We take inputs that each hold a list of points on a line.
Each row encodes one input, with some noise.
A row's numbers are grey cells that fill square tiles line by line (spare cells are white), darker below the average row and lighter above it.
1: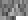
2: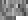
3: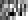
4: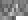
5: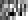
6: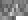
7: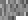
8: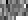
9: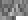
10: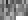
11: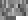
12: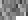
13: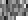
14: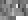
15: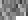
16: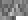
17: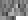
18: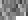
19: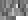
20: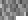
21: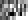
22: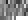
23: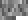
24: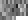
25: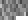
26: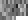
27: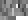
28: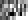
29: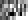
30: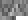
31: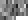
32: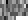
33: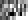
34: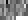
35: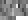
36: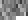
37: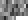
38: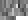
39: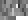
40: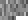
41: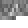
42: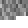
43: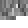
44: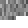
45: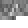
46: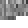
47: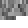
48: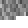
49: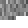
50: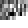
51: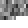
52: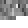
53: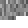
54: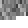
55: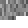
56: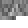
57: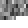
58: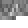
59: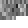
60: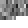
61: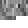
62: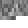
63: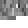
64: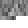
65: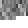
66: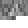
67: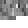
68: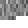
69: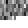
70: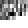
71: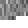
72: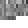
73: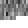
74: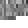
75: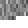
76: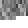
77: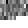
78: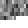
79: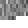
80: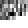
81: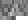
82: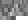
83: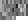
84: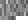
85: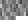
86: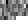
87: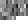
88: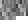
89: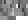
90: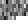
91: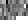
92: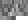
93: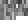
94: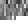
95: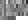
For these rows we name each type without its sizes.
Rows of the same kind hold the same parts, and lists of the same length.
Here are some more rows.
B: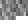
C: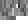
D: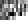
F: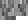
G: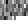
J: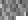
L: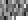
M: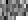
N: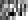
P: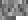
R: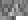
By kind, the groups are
B, J
C, F, G, L, M, P, R
D, N

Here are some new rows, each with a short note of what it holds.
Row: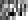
the empty list
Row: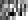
the empty list
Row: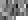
a list of one item
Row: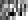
the empty list
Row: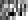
the empty list
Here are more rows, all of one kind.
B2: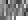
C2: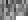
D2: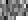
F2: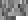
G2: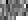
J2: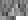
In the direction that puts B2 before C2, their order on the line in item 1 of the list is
D2, G2, B2, C2, J2, F2.
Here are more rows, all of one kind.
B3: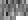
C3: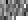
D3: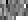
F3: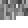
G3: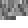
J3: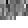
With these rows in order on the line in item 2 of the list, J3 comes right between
D3 and G3.
